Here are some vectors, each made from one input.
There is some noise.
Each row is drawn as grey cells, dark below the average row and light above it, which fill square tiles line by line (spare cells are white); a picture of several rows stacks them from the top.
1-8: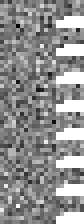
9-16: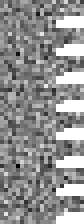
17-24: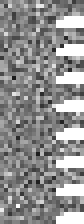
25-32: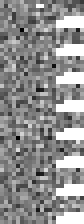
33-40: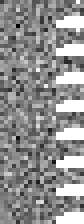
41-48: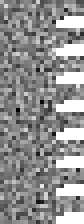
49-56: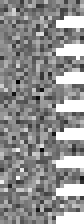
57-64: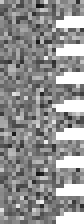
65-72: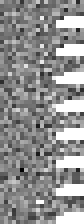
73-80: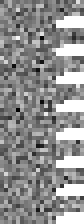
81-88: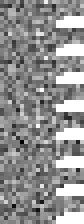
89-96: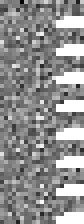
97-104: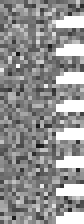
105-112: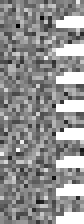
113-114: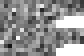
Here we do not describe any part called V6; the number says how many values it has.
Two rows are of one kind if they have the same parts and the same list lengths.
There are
2 kinds of row.
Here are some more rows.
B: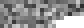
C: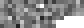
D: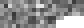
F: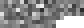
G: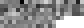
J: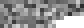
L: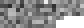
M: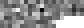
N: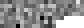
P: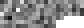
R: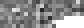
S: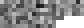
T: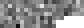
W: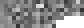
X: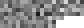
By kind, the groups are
B, C, D, F, J, M, N, P, R, T, W
G, L, S, X

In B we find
one of 5 labels and a point on a 5-point line.
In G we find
a true/false value and a value of V6.
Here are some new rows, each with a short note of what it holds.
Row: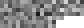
a true/false value and a value of V6
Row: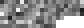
one of 5 labels and a point on a 5-point line
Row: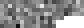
one of 5 labels and a point on a 5-point line
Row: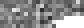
one of 5 labels and a point on a 5-point line
